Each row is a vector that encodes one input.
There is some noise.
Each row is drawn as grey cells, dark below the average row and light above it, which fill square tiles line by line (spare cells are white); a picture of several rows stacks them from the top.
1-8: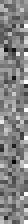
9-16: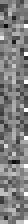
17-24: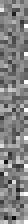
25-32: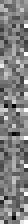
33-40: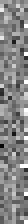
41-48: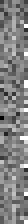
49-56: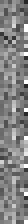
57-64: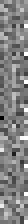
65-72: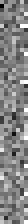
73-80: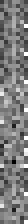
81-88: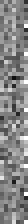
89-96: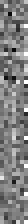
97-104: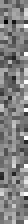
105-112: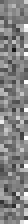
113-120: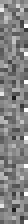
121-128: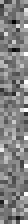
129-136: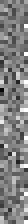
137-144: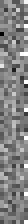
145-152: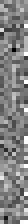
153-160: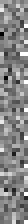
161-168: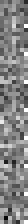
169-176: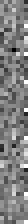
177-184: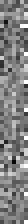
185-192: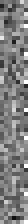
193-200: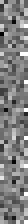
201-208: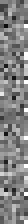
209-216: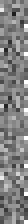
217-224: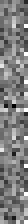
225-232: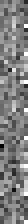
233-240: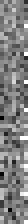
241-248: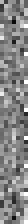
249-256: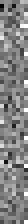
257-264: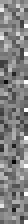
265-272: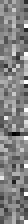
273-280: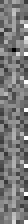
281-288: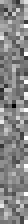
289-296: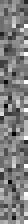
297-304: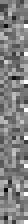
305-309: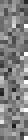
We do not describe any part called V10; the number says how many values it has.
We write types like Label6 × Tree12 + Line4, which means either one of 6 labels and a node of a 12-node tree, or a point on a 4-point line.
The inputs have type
Bool × Bool × Bool + Label8 × V10 + Unit.
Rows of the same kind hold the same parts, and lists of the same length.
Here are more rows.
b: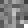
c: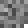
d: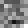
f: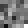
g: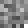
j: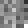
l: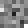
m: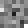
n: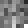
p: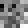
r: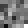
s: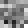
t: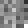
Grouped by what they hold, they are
b, c, g, j, l, m, n, t
d, p, s
f, r

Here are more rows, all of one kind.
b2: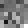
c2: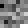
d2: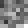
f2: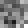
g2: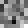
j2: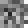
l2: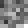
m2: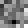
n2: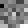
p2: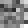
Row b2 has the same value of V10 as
c2, d2, l2 and n2.
